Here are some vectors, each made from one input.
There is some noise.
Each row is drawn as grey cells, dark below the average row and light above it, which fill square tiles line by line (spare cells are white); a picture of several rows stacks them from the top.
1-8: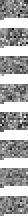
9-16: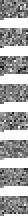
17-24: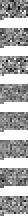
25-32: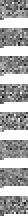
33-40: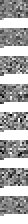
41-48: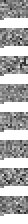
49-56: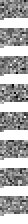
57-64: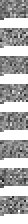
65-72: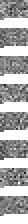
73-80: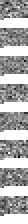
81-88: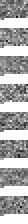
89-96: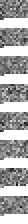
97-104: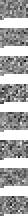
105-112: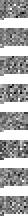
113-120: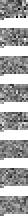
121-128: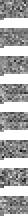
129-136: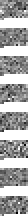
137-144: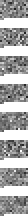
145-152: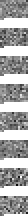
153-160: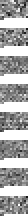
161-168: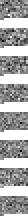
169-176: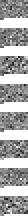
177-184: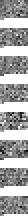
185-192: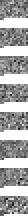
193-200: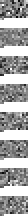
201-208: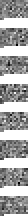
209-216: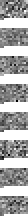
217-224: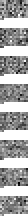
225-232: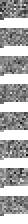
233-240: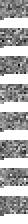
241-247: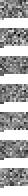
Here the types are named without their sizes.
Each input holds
either three true/false values, or a list of items, each a point on each of two lines.
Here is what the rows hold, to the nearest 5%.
About 50% of them hold three true/false values. The rest are lists of items, each a point on each of two lines.
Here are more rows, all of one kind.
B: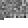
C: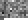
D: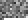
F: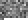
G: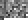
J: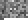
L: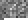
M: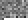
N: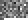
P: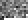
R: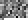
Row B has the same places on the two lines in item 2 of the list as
J and M.
